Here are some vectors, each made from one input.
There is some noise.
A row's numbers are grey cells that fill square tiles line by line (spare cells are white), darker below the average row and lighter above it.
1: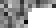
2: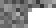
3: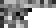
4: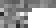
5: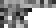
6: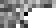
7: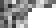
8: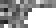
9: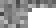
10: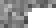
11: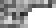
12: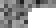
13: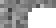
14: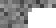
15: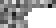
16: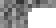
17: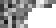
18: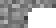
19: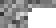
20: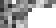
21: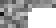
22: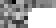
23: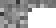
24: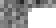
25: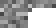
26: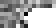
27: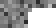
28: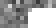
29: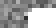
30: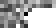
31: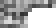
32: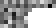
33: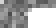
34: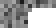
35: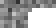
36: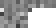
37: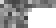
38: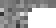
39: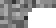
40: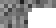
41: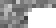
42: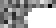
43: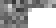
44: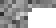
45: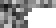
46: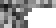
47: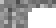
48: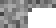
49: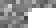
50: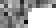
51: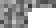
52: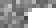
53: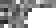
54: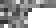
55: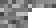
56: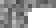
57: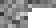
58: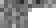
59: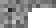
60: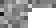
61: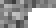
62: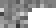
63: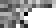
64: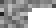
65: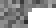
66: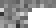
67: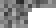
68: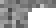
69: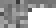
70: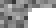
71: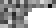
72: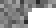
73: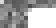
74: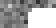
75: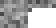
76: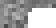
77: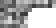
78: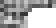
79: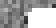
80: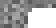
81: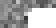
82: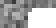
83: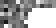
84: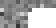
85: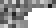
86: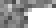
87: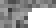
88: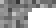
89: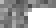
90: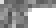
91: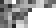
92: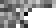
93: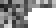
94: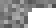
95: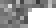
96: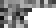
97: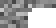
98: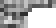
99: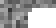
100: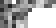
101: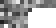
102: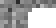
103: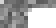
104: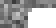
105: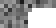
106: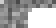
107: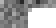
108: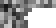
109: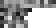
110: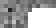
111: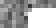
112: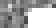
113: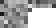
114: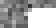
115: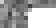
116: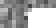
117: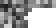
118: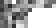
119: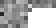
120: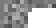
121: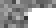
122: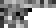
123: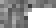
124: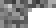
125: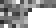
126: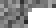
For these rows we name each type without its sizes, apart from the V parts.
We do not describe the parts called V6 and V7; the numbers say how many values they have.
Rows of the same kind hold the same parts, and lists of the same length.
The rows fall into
3 kinds.
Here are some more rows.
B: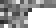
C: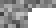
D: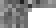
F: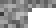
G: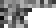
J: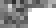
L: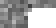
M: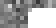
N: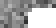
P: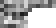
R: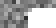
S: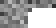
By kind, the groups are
B, G, P
C, F, J, M, N, R, S
D, L

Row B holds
a value of V7.
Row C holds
a point on a line and a value of V6.
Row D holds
a point on each of two lines.
